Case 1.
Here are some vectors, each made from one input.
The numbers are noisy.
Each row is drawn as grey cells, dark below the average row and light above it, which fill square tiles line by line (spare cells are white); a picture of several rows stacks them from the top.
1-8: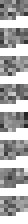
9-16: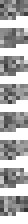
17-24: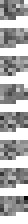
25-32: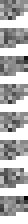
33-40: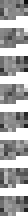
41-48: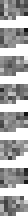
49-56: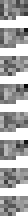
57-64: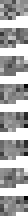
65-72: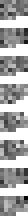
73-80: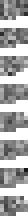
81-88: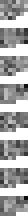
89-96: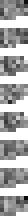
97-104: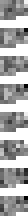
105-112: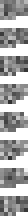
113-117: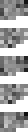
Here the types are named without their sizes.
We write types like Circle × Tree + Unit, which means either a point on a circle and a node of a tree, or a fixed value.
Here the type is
Bool × Line.
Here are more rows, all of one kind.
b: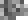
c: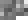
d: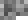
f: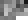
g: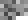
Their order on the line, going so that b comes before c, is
b, c, d, g, f.
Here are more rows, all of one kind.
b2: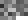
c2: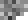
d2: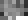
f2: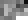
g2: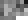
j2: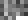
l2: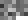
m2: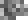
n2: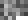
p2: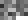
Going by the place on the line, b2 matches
l2, m2 and p2.
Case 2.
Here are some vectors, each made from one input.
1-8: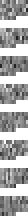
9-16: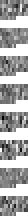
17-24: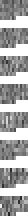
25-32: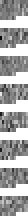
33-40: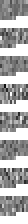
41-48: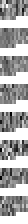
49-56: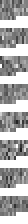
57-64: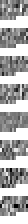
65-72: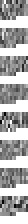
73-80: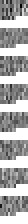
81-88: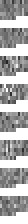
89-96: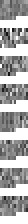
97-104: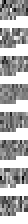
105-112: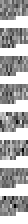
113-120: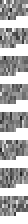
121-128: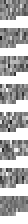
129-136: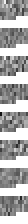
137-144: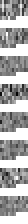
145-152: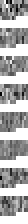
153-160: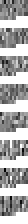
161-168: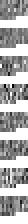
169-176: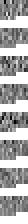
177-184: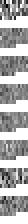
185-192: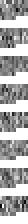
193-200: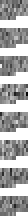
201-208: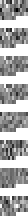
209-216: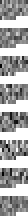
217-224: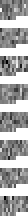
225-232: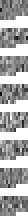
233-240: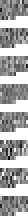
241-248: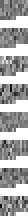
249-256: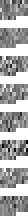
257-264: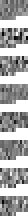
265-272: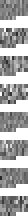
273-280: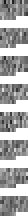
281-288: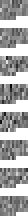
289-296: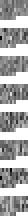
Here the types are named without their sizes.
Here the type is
Bool × Bool × Bool × Bool + Label.
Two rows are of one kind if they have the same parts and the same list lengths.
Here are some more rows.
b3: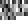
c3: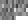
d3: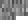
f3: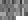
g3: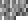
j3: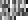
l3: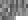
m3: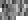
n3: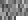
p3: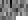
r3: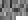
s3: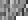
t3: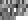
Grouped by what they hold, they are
b3, c3, d3, f3, l3, m3, n3, p3, r3, t3
g3, j3, s3

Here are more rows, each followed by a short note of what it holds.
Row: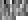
four true/false values
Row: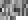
a label
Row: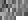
four true/false values
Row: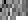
four true/false values
